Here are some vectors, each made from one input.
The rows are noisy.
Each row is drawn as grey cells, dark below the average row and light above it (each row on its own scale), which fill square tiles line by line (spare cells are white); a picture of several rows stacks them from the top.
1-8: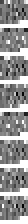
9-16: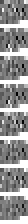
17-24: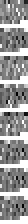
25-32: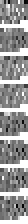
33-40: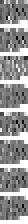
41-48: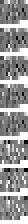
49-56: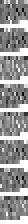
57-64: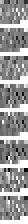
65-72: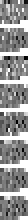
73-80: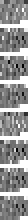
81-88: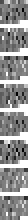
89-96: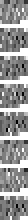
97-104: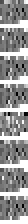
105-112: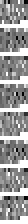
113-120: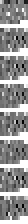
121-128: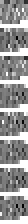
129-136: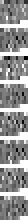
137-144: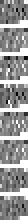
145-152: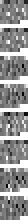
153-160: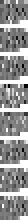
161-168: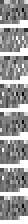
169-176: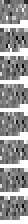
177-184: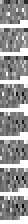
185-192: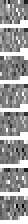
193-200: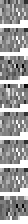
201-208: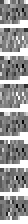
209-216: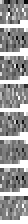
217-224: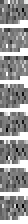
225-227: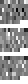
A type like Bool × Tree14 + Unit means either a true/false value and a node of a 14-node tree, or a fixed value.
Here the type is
(Bool × Bool × Bool + Unit) × Line4 + Line10.
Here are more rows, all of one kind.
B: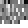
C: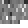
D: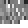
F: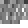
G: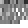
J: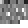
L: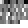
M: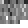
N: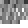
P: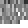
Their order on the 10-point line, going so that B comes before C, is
B, D, P, G, N, F, C, M, L, J.
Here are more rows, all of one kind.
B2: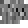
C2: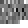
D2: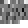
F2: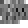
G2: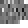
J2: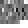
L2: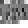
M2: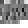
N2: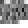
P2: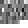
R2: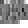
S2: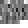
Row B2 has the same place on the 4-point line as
D2 and S2.
